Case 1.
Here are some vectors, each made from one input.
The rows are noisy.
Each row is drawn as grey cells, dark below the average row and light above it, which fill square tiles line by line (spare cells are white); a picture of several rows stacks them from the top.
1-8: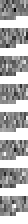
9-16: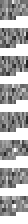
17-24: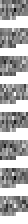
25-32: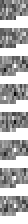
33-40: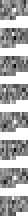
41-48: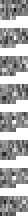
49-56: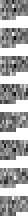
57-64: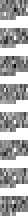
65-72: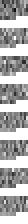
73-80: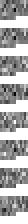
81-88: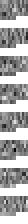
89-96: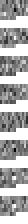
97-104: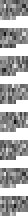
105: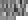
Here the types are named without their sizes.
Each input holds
a point on a circle and a true/false value.
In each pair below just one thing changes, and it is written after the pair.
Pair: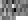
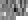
the true/false value
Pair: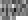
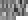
the true/false value
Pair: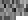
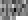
the place on the circle
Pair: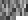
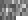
the true/false value
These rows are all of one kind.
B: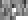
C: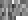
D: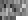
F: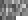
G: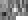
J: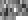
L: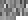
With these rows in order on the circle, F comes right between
C and D.
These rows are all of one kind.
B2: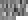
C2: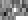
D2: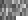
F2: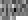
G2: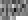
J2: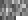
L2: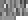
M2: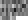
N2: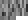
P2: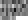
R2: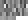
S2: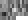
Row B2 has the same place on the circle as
F2, G2, M2 and P2.
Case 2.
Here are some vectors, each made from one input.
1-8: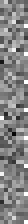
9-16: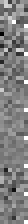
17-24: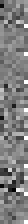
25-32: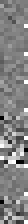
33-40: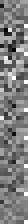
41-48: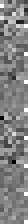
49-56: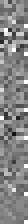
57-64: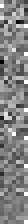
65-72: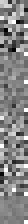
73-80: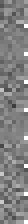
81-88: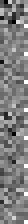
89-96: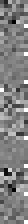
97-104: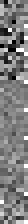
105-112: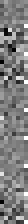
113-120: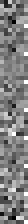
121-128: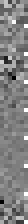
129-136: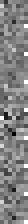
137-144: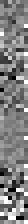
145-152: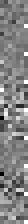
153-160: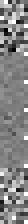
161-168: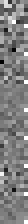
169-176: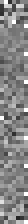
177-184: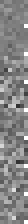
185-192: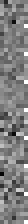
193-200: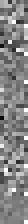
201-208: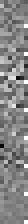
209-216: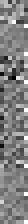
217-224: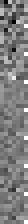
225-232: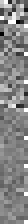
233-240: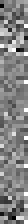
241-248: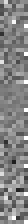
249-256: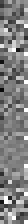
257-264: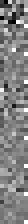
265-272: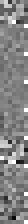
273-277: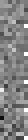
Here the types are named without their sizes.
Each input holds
a list of points on a line.
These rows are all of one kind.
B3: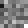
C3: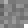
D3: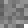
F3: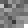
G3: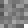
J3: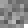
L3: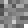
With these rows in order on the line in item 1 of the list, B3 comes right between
C3 and J3.
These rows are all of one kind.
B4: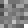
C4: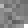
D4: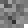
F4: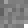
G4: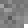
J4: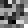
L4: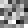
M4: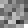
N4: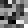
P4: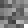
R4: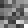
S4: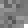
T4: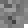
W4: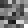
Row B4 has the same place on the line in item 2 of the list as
J4, N4, P4 and T4.
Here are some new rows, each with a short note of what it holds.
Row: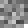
a list of two items
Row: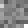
a list of one item
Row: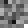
a list of one item
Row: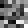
a list of two items
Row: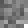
a list of two items
